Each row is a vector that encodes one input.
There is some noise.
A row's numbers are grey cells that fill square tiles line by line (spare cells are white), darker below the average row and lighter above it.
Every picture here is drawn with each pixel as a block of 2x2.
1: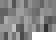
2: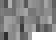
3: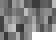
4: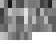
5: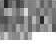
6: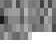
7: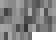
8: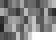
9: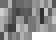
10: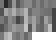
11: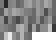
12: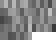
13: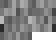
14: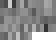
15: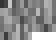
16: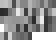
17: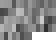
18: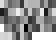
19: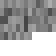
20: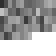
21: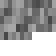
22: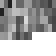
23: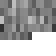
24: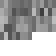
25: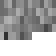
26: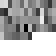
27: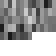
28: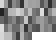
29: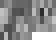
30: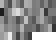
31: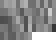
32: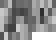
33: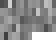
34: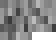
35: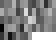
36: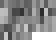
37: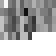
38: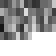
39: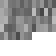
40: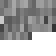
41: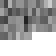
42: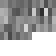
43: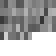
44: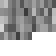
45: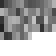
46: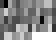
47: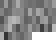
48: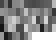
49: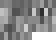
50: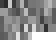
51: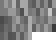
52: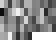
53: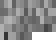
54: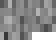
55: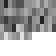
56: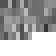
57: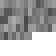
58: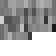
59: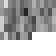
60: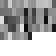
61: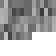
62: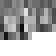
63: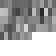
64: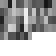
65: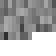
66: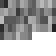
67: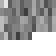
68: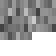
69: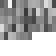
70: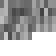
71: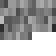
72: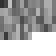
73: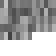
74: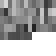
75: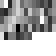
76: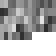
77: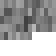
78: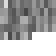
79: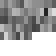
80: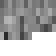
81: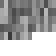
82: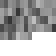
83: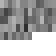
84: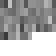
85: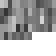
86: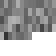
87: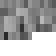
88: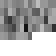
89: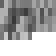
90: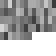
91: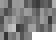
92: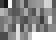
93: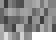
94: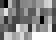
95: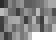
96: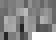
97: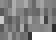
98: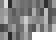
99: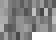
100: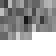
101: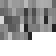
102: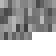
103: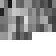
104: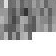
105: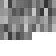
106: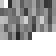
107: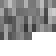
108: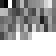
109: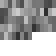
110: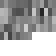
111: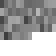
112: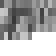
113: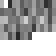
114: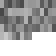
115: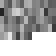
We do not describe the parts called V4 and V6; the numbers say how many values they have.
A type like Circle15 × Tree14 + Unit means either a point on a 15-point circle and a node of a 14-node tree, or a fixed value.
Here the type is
Bool × V4 + Line5 + V6.
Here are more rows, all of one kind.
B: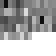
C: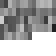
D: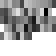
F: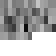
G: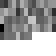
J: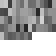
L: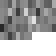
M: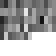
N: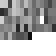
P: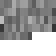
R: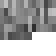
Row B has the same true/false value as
D and M.
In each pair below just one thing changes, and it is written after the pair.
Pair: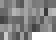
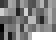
the true/false value
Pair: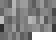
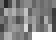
the true/false value
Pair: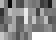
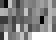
the value of V4
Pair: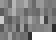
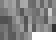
the value of V4
